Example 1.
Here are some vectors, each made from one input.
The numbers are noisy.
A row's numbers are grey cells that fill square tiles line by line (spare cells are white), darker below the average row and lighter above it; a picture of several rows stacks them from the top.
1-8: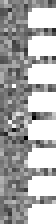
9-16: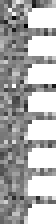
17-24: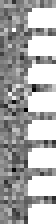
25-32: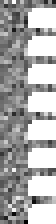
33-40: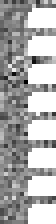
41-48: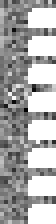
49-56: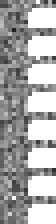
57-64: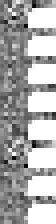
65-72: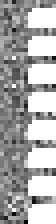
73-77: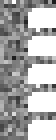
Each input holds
a list of up to two points on a 6-point line.
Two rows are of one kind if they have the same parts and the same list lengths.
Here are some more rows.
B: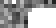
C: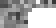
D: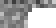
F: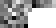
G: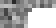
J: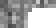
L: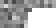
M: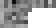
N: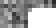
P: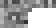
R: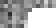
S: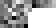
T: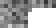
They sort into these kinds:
B, C, M, N, P, T
D, G, J, L, R
F, S

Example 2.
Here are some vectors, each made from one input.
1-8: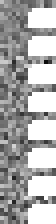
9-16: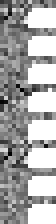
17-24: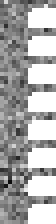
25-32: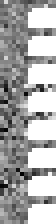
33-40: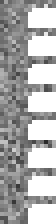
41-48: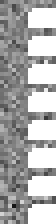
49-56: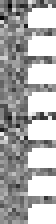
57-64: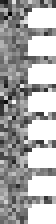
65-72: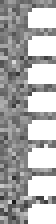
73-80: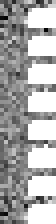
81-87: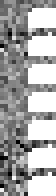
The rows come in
2 kinds.
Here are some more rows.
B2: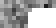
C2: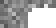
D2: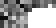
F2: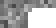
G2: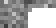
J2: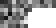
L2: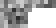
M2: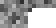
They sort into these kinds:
B2, C2, F2, G2, L2, M2
D2, J2

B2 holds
three true/false values.
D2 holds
one of 5 labels.
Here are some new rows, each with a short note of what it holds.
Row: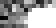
one of 5 labels
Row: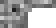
three true/false values
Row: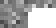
three true/false values
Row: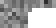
three true/false values
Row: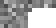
three true/false values
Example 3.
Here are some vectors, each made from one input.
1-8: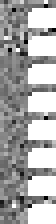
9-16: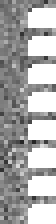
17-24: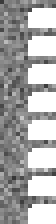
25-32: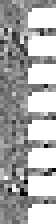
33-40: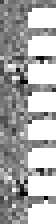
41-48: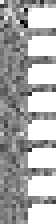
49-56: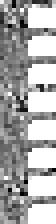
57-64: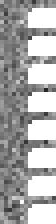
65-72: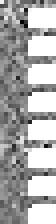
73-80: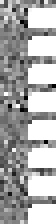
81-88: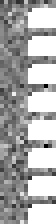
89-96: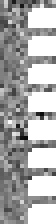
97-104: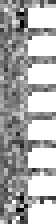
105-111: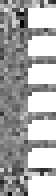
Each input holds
either one of 5 labels, or four true/false values.
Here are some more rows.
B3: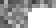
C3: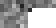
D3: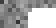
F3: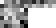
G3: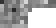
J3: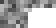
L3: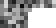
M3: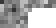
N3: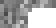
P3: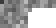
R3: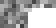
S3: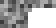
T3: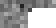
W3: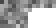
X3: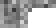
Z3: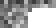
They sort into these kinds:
B3, C3, D3, G3, J3, L3, M3, N3, P3, R3, S3, T3, W3, X3, Z3
F3

